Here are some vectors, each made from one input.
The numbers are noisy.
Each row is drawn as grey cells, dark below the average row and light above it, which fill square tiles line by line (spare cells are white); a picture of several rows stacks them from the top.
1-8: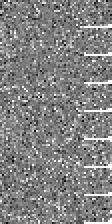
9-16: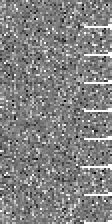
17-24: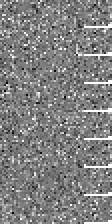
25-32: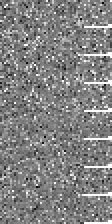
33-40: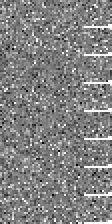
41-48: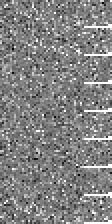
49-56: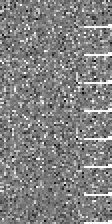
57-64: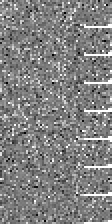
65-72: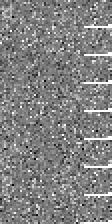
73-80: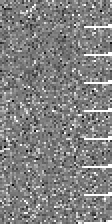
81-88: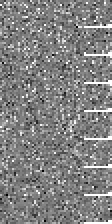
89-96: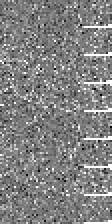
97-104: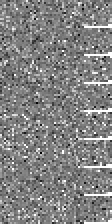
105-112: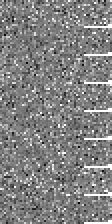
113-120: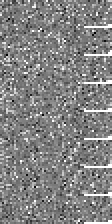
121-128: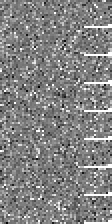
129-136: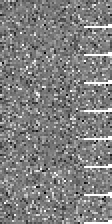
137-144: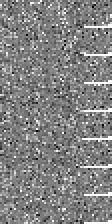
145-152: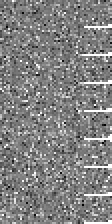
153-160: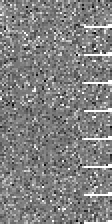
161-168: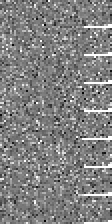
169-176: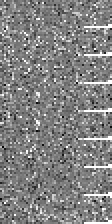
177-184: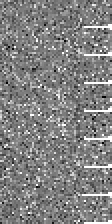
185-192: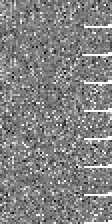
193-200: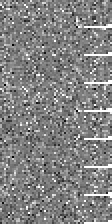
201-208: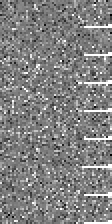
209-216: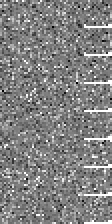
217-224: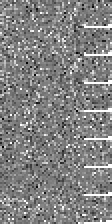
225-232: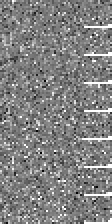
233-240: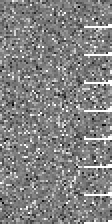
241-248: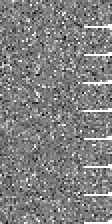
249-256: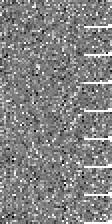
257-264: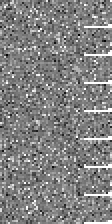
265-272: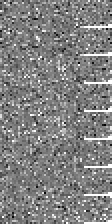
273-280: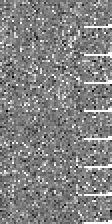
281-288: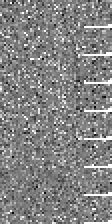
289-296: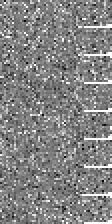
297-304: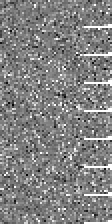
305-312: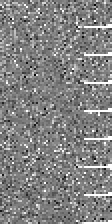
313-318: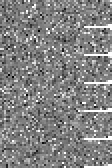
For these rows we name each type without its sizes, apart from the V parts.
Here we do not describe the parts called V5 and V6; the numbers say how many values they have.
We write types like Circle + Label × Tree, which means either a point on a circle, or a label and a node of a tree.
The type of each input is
Bool × (Circle + Unit) × Tree × V5 × V6.
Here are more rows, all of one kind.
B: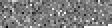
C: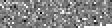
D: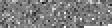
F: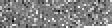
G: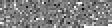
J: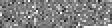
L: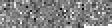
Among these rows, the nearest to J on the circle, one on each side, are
D and G.
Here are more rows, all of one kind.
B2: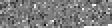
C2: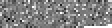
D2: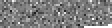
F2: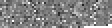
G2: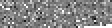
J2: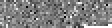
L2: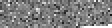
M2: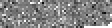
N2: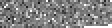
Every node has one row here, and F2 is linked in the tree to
B2 and J2.
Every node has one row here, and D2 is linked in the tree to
B2 and M2.
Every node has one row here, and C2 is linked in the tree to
B2 and N2.
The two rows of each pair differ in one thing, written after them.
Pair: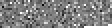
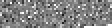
the true/false value
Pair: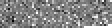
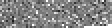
the value of V5
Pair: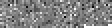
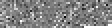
the value of V5
